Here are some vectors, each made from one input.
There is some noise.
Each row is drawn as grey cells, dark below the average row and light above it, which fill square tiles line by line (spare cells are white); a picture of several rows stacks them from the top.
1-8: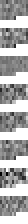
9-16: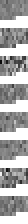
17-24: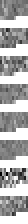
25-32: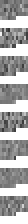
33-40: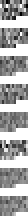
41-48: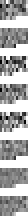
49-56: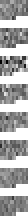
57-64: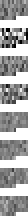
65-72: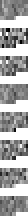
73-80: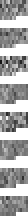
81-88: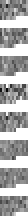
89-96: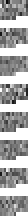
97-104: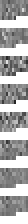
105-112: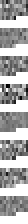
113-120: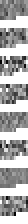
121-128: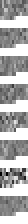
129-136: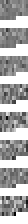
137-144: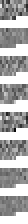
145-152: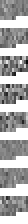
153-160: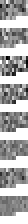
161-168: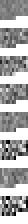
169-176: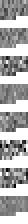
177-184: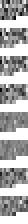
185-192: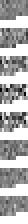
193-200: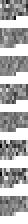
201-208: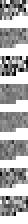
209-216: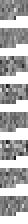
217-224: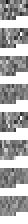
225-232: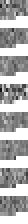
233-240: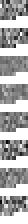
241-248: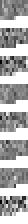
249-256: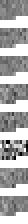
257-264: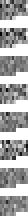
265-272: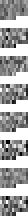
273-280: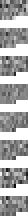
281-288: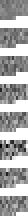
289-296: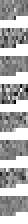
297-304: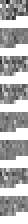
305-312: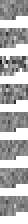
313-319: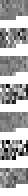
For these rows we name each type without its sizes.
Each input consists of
either a fixed value, or a label and a true/false value.
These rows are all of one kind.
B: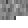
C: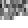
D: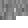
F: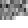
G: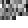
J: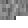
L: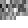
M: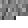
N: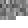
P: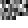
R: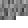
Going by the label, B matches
J and L.
